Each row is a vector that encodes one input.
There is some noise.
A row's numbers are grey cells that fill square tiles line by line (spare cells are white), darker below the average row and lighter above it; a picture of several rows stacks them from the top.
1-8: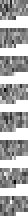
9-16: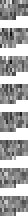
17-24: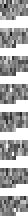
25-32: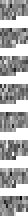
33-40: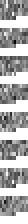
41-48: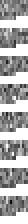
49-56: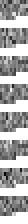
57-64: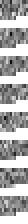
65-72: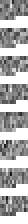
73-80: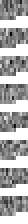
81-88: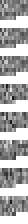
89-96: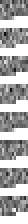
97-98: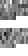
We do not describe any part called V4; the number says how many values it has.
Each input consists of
a point on a 6-point line, together with either a fixed value, or a true/false value and a value of V4.
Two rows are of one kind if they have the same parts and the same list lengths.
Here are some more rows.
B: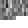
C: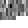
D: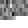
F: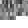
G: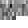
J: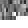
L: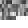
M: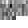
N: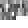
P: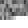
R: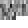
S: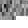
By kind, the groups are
B, D, F, J, L, P, S
C, G, M, N, R

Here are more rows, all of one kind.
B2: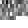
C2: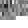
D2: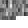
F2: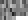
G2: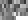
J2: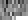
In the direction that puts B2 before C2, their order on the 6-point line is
D2, F2, J2, B2, C2, G2.
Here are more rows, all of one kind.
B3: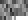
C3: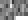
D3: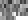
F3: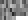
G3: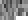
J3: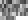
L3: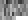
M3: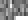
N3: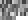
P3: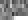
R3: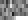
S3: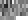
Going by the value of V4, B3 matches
N3 and S3.
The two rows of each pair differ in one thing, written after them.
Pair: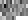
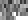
the place on the 6-point line
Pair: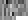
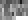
the value of V4
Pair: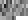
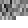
the true/false value
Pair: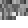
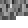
the place on the 6-point line
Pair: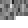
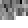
the place on the 6-point line
